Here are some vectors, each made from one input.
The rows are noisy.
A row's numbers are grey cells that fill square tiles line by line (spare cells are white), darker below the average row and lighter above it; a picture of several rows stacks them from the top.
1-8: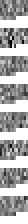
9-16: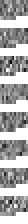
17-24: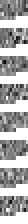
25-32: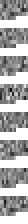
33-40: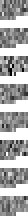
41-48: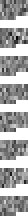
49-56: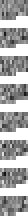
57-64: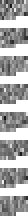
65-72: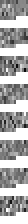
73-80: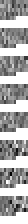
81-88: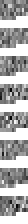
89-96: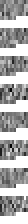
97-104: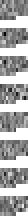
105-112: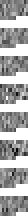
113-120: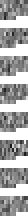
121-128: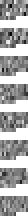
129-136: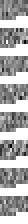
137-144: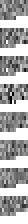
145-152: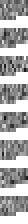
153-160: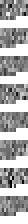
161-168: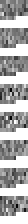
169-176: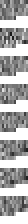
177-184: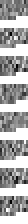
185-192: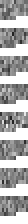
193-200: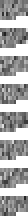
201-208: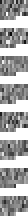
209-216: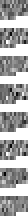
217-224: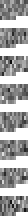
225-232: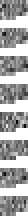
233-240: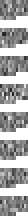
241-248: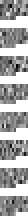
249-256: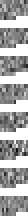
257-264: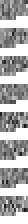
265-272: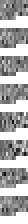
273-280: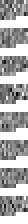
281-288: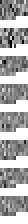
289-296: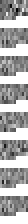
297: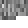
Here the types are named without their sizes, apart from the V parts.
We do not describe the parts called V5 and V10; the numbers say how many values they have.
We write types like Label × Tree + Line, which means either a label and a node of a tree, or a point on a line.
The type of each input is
(Bool × Bool × Bool + V5) × (Tree + V10) + List(Line).
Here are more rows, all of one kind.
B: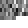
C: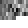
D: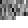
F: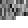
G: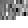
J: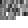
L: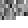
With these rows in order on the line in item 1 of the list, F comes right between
B and D.
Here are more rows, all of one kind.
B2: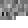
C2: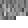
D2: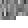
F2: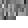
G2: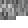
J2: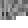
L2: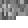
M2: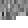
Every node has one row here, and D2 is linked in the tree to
F2.
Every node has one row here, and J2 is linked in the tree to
C2 and M2.
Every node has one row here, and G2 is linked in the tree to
B2.
